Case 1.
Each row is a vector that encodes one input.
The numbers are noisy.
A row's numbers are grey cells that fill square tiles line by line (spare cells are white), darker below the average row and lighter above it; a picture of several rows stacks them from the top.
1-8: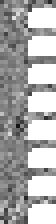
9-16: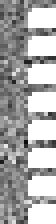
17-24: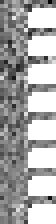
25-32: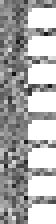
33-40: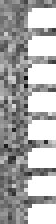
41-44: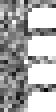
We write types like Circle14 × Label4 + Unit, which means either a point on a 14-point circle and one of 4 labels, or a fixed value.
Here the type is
Bool × Line3 × Line3.
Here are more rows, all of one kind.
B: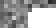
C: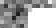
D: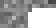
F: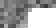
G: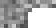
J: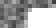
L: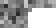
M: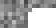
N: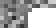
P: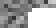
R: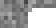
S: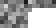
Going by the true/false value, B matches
D, G and L.
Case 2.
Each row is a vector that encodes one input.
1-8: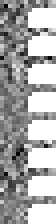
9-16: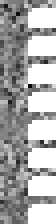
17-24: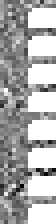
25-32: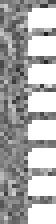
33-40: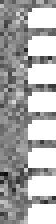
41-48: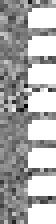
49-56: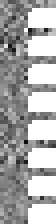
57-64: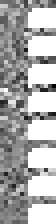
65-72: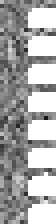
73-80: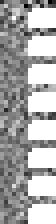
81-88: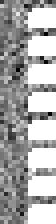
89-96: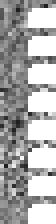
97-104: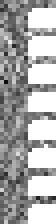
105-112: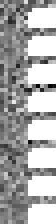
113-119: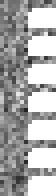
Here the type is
List2(Circle10).
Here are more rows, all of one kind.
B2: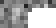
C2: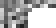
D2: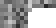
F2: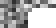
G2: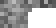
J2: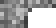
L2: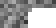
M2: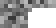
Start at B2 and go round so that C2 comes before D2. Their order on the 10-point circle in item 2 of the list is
B2, F2, M2, C2, G2, J2, L2, D2.
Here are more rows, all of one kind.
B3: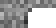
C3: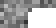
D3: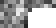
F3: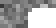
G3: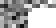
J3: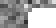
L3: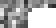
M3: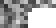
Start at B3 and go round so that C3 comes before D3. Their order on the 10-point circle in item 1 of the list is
B3, C3, J3, D3, F3, G3, L3, M3.
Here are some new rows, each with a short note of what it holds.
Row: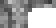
a list of two items
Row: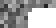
a list of two items
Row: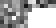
the empty list
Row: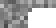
a list of one item
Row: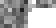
the empty list
